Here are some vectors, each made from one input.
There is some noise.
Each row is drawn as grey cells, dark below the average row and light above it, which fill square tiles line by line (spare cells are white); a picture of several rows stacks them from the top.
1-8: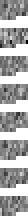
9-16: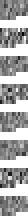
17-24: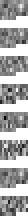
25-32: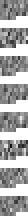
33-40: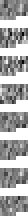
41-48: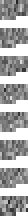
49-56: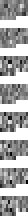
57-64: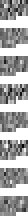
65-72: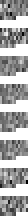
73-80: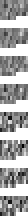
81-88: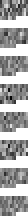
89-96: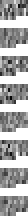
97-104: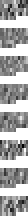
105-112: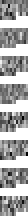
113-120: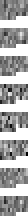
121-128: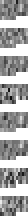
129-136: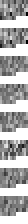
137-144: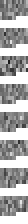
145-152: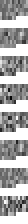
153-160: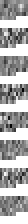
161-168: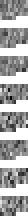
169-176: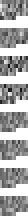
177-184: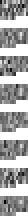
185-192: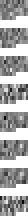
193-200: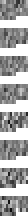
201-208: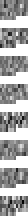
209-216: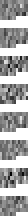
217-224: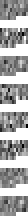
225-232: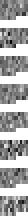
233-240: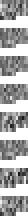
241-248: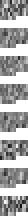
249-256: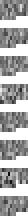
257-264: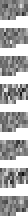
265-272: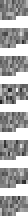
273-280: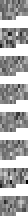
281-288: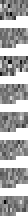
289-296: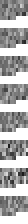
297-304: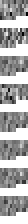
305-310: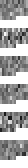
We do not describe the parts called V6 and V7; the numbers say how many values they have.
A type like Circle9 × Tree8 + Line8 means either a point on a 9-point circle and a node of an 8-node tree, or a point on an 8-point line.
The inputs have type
Bool × (Circle8 + Label8) + V6 × V6 + V7.
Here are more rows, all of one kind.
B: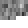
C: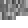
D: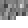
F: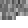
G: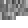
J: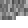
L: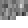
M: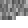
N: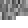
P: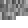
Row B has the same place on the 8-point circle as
C, G, L and P.
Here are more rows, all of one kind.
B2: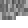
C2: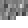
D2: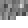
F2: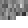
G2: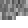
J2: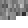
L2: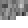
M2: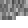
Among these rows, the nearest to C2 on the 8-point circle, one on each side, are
D2 and G2.
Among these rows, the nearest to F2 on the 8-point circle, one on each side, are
J2 and L2.
